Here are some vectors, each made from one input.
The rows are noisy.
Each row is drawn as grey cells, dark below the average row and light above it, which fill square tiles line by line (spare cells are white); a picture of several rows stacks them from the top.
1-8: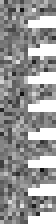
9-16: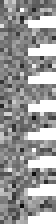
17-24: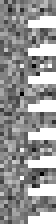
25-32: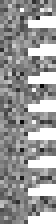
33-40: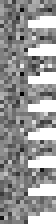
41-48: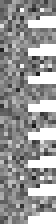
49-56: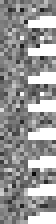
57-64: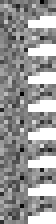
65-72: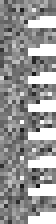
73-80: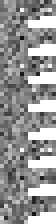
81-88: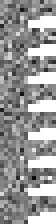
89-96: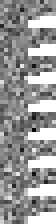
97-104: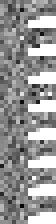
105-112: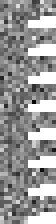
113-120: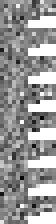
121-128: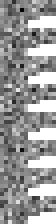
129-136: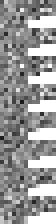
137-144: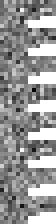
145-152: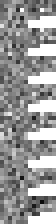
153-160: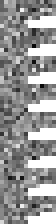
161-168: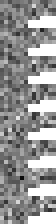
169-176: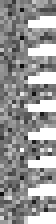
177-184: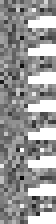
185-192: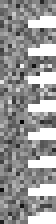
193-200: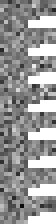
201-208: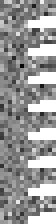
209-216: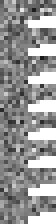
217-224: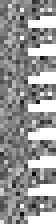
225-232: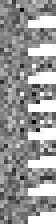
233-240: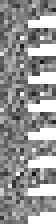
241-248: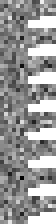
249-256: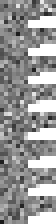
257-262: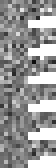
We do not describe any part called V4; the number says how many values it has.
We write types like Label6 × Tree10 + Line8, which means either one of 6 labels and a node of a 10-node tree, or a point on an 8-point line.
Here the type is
Bool × (Circle6 + V4).
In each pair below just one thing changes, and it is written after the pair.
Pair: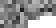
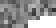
the true/false value
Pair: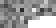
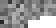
the true/false value
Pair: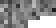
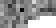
the true/false value
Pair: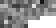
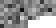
the true/false value
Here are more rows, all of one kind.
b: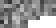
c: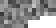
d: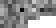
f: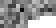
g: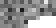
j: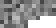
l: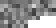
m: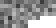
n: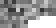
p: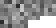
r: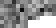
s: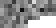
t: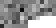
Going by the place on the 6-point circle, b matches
g, j and n.
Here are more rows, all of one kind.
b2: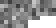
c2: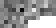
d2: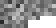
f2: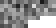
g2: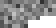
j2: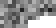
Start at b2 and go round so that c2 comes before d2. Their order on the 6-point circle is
b2, c2, d2, g2, f2, j2.
